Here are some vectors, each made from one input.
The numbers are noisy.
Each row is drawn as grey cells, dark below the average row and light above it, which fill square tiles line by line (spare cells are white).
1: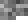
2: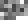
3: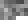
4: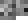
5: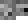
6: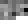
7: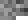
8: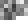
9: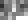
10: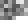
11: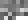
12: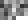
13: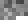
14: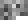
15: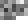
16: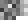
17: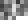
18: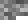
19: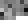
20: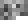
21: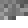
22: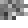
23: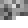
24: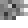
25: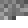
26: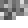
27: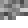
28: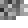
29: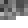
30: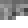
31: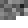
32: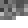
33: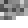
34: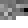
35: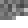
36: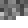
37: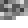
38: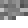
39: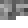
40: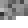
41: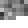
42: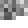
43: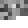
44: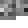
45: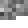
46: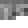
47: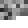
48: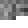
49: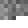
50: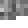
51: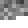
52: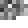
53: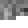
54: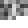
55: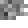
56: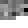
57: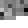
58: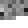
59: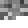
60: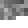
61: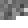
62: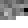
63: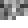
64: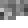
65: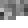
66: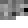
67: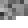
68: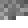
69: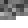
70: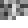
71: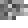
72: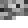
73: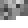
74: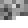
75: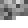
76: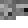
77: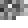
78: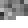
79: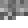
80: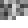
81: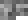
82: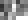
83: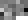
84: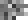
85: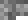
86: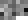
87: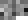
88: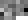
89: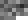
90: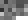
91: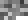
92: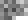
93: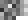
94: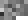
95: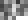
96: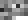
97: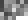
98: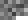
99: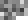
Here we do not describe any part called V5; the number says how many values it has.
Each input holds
four true/false values, together with either a point on a 4-point line, or a value of V5.
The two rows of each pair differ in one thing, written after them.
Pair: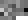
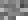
the place on the 4-point line
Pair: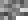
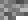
one of the four true/false values
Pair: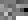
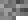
the place on the 4-point line
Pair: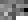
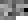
one of the four true/false values
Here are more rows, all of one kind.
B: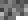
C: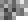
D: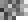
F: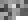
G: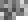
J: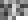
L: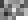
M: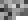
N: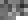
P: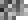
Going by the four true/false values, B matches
D, G and M.
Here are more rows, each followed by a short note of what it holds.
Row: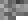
a point on a 4-point line and four true/false values
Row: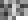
four true/false values and a value of V5
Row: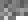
a point on a 4-point line and four true/false values
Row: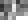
four true/false values and a value of V5
